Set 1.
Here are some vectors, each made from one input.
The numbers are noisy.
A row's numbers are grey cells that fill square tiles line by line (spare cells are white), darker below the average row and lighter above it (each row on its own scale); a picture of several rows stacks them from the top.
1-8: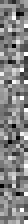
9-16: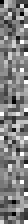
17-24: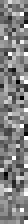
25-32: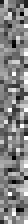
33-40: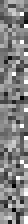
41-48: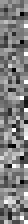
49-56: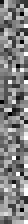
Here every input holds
a list of up to two points on a 4-point line.
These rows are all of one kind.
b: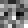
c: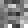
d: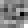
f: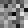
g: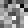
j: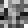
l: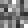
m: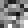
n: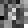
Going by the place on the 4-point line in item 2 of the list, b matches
d and j.
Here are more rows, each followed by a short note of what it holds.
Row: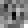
a list of two items
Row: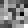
the empty list
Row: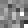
a list of one item
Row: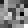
the empty list
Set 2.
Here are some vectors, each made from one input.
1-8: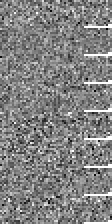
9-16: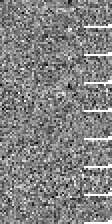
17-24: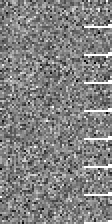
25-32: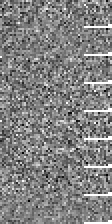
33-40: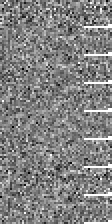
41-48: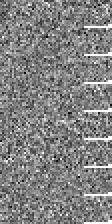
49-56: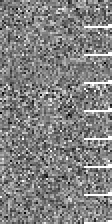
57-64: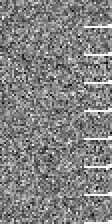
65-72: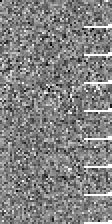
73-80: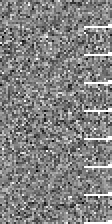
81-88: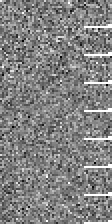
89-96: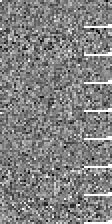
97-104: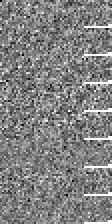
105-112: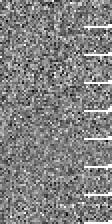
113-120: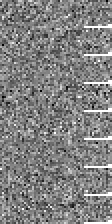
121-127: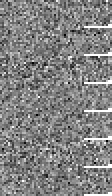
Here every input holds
one of 8 labels, together with either a fixed value, or a node of a 9-node tree.
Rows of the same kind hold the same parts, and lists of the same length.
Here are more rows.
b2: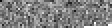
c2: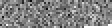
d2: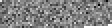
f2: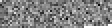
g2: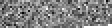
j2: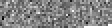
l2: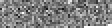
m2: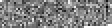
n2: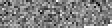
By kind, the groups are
b2, d2, g2
c2, f2, j2, l2, m2, n2

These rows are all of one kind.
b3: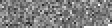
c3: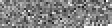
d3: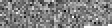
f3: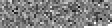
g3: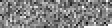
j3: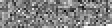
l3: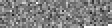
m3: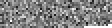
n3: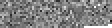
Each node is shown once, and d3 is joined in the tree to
n3.
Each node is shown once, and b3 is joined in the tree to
l3.
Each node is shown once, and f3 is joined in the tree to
m3.
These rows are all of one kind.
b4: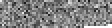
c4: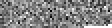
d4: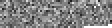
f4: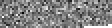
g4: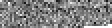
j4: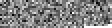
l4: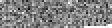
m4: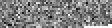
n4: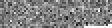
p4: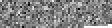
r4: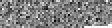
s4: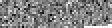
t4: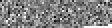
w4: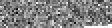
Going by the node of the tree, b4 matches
l4, m4, p4 and w4.
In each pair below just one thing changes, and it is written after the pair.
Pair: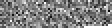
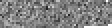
the label
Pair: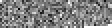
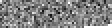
the node of the tree
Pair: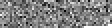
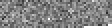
the label
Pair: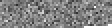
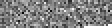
the node of the tree
